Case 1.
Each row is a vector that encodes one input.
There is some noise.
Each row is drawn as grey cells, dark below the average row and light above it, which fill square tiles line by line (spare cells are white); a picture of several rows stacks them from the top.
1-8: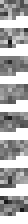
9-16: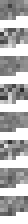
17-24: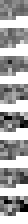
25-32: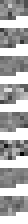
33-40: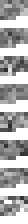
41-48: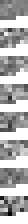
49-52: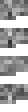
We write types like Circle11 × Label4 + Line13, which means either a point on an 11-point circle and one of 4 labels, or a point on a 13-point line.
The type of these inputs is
Line11.
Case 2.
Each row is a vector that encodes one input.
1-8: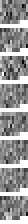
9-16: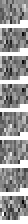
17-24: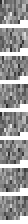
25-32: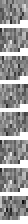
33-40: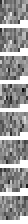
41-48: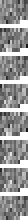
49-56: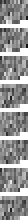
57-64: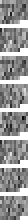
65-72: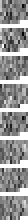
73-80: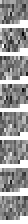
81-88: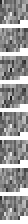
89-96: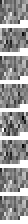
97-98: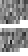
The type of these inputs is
Line9.
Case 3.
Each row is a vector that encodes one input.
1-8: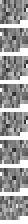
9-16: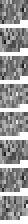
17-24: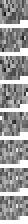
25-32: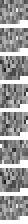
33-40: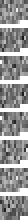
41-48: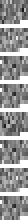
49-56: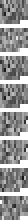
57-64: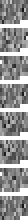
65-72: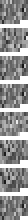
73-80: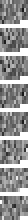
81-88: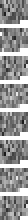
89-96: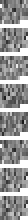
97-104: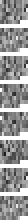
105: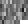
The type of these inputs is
Label5.
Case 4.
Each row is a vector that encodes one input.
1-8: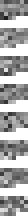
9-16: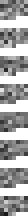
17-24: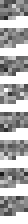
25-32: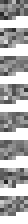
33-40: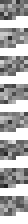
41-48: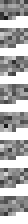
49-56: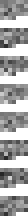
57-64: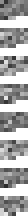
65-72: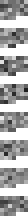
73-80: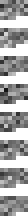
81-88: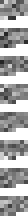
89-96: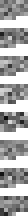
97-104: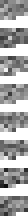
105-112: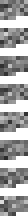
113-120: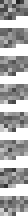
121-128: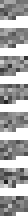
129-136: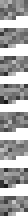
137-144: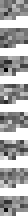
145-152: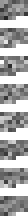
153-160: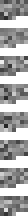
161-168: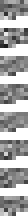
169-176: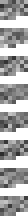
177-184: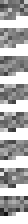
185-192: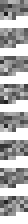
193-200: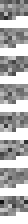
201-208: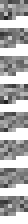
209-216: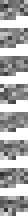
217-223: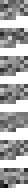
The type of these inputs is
Bool × Bool × Bool.
